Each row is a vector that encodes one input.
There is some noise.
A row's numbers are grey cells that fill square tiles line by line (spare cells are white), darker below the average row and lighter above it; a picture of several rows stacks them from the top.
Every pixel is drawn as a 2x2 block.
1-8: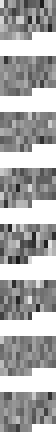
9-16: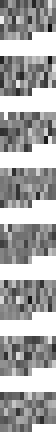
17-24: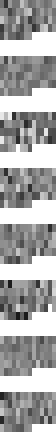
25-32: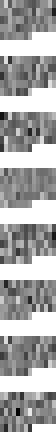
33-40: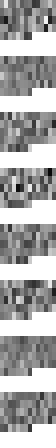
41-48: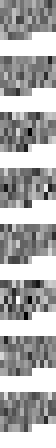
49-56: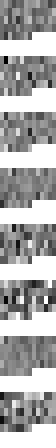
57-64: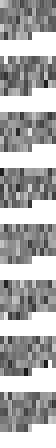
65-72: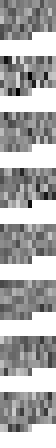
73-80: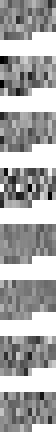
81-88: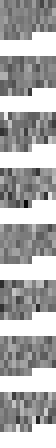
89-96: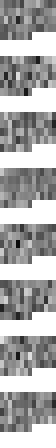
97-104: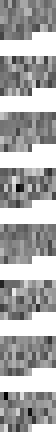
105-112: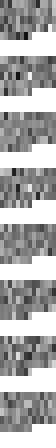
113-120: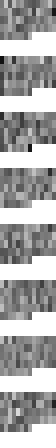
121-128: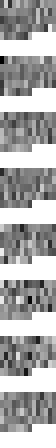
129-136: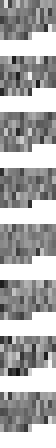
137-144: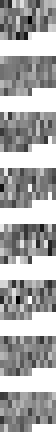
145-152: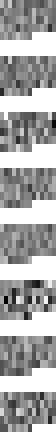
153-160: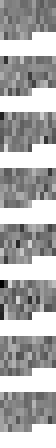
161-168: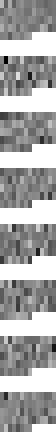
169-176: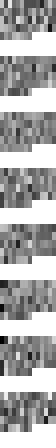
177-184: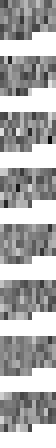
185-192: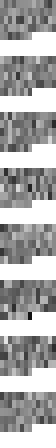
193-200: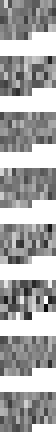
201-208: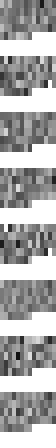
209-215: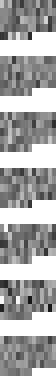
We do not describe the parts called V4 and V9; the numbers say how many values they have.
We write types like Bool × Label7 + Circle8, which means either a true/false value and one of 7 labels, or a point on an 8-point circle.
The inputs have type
(Circle8 + V9) × V4 + Line6.
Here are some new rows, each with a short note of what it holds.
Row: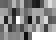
a point on a 6-point line
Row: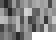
a value of V4 and a value of V9
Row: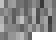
a value of V4 and a value of V9
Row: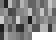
a point on an 8-point circle and a value of V4
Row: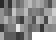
a value of V4 and a value of V9
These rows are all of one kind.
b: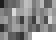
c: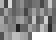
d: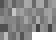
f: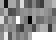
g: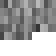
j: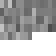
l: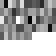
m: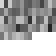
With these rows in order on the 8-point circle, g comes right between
c and l.
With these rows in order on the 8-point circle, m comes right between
c and f.
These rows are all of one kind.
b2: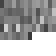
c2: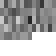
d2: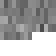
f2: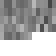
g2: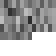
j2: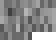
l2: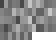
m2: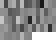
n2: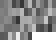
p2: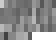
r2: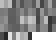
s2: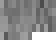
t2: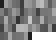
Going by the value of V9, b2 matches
c2, g2, j2 and p2.
